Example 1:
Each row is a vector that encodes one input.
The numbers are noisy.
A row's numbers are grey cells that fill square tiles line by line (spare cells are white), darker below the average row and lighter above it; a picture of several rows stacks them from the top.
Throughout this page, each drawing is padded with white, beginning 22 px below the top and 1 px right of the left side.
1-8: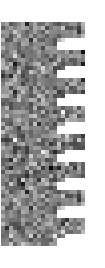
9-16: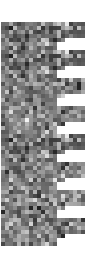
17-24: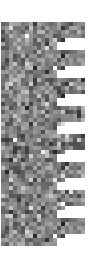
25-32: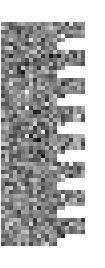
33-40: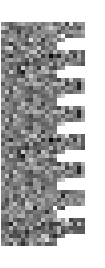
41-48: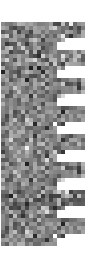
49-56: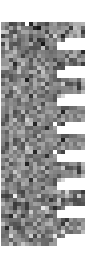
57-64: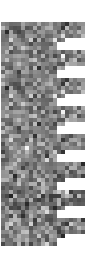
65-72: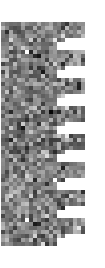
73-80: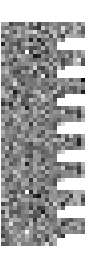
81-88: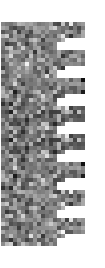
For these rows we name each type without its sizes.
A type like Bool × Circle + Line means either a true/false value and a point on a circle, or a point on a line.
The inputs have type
Line.
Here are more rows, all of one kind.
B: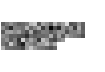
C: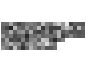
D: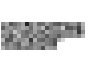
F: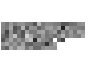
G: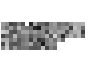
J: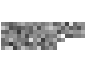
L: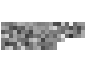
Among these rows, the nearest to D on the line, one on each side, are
G and L.
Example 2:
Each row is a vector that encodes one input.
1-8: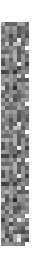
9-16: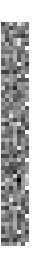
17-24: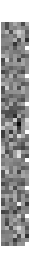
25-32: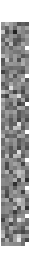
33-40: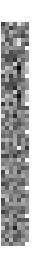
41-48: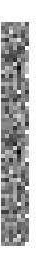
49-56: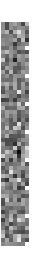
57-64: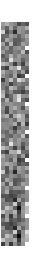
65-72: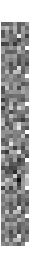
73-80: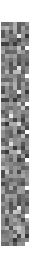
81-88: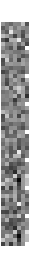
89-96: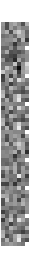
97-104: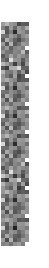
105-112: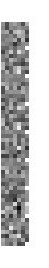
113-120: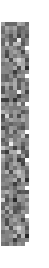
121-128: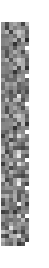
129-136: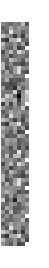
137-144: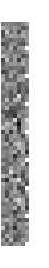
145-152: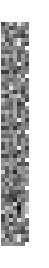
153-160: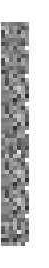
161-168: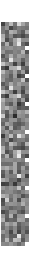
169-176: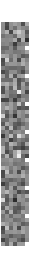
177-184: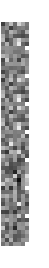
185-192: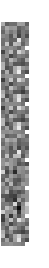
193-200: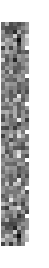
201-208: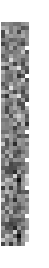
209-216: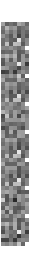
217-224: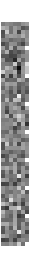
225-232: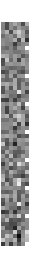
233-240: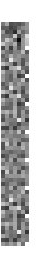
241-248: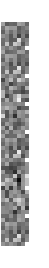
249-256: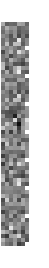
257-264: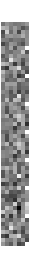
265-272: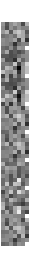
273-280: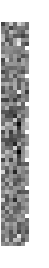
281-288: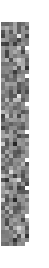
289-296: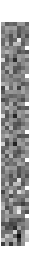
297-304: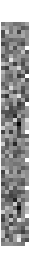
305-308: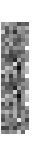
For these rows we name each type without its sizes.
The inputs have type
Line.
